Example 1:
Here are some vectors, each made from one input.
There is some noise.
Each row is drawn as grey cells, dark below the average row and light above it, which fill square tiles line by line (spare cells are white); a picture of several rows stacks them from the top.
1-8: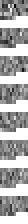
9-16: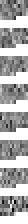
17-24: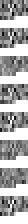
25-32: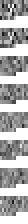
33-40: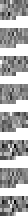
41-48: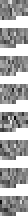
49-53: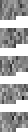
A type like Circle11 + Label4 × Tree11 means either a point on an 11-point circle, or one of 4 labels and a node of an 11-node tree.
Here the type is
Line4 + Line7 × Line8.
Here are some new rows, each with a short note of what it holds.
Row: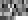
a point on a 4-point line
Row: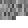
a point on a 7-point line and a point on an 8-point line
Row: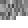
a point on a 7-point line and a point on an 8-point line
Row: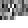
a point on a 4-point line
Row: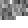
a point on a 7-point line and a point on an 8-point line
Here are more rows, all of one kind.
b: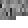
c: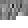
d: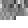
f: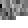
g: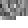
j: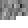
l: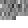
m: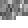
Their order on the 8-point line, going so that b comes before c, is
j, b, f, m, c, g, l, d.
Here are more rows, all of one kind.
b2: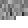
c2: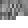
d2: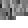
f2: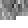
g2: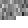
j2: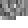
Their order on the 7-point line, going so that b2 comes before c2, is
g2, b2, f2, c2, d2, j2.
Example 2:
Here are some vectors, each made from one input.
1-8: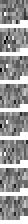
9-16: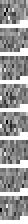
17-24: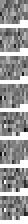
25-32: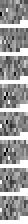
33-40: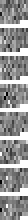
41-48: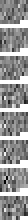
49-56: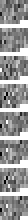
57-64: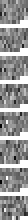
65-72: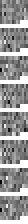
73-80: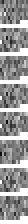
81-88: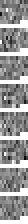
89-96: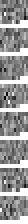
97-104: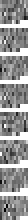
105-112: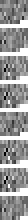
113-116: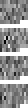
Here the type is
Bool × Line4.
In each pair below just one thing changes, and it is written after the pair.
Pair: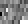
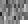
the place on the 4-point line
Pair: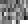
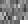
the place on the 4-point line
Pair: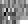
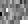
the place on the 4-point line
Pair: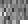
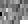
the true/false value
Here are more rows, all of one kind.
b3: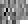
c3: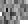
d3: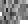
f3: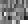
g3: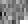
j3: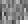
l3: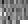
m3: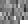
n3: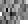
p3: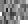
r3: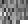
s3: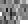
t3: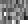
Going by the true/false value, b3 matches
g3 and j3.
